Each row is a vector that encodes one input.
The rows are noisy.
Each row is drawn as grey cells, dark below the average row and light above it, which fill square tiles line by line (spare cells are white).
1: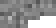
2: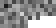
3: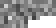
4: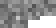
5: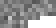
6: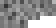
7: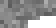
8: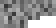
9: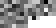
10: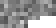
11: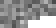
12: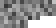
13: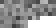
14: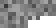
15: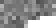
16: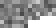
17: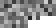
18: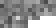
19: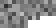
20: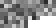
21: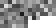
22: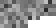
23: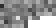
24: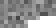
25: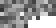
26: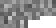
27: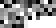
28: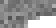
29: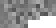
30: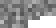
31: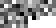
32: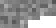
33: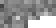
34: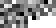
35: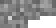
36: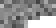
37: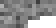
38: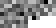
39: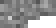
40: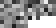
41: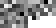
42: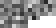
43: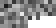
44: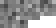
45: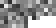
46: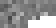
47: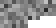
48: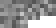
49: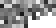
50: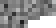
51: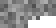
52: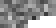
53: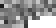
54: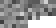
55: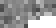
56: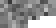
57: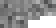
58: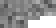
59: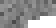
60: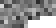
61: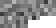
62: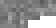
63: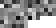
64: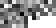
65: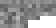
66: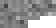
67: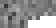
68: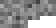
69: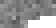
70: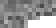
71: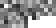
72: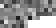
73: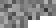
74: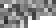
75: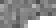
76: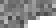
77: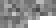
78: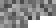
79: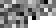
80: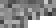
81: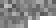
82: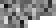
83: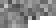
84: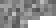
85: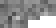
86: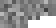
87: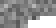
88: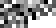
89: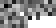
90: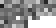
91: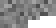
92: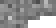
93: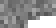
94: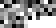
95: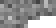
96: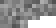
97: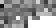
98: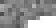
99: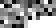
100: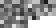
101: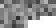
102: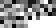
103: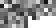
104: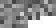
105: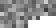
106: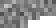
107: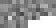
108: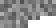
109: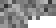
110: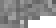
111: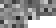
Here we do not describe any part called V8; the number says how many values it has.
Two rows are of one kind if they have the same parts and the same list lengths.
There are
2 kinds of row.
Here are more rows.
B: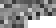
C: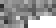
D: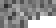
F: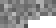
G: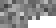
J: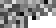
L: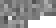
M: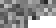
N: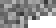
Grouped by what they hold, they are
B, F, J, L, M, N
C, D, G

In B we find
a point on a 5-point line and a value of V8.
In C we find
a point on a 4-point line and a point on a 5-point line.
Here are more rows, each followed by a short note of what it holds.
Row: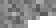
a point on a 5-point line and a value of V8
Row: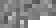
a point on a 5-point line and a value of V8
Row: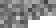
a point on a 4-point line and a point on a 5-point line
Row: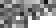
a point on a 4-point line and a point on a 5-point line
